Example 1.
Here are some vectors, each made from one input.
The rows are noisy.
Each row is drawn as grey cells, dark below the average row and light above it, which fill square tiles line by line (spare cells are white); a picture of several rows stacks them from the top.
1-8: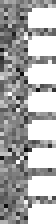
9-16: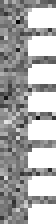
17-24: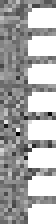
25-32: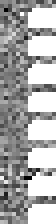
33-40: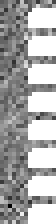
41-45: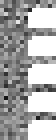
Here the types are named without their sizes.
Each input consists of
a point on a line.
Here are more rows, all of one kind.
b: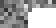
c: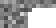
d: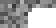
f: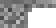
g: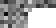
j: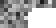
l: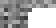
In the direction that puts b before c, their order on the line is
d, b, l, c, f, j, g.
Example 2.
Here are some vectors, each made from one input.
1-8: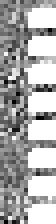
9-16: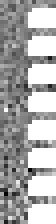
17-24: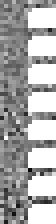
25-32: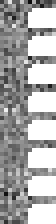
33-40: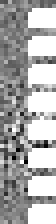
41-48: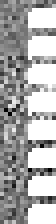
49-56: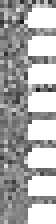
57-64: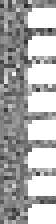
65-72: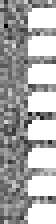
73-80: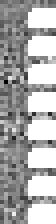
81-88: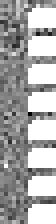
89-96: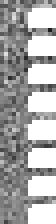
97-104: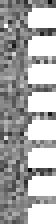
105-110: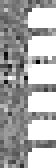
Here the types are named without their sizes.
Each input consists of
a label.
